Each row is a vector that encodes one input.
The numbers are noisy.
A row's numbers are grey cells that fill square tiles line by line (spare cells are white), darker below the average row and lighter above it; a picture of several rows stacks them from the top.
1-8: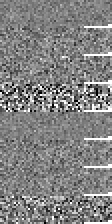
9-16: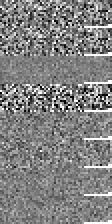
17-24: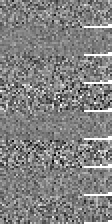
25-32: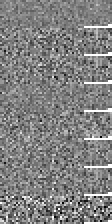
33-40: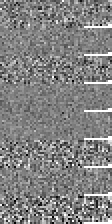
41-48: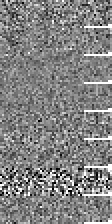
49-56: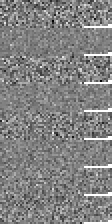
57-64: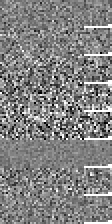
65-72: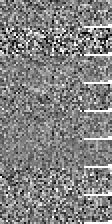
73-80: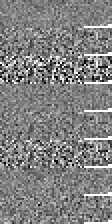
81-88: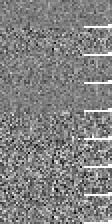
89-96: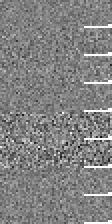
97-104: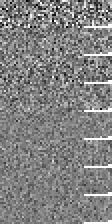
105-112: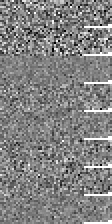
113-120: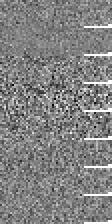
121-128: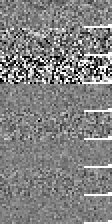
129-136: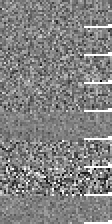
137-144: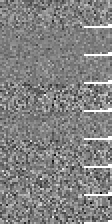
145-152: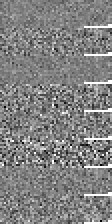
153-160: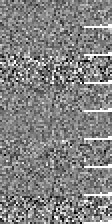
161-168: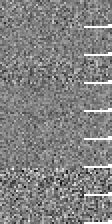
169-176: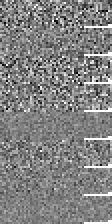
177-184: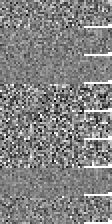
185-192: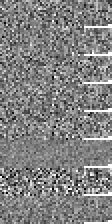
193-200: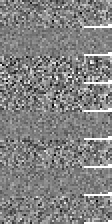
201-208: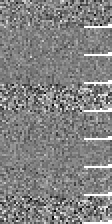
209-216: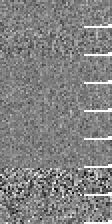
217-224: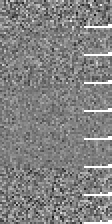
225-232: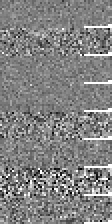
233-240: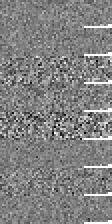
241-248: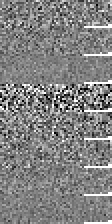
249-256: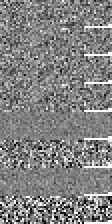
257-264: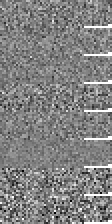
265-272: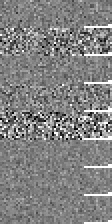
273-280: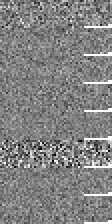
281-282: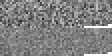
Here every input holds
either a point on each of two 17-point circles, or a node of a 14-node tree.
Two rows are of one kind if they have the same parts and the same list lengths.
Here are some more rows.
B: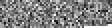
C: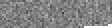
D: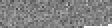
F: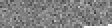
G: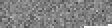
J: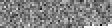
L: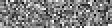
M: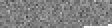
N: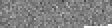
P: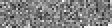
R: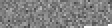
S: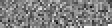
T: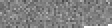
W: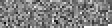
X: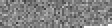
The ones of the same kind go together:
B, C, D, F, G, M, N, R, S, T, W, X
J, L, P

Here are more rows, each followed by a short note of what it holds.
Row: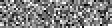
a node of a 14-node tree
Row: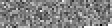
a node of a 14-node tree
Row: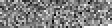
a point on each of two 17-point circles
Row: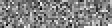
a node of a 14-node tree
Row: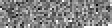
a node of a 14-node tree
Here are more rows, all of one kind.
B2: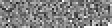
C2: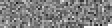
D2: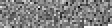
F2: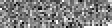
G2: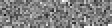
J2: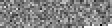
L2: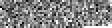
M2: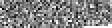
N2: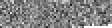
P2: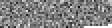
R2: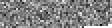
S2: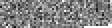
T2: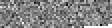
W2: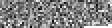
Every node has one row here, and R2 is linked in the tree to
B2, J2 and S2.
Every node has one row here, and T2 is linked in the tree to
J2.
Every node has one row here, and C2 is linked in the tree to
D2, F2 and P2.
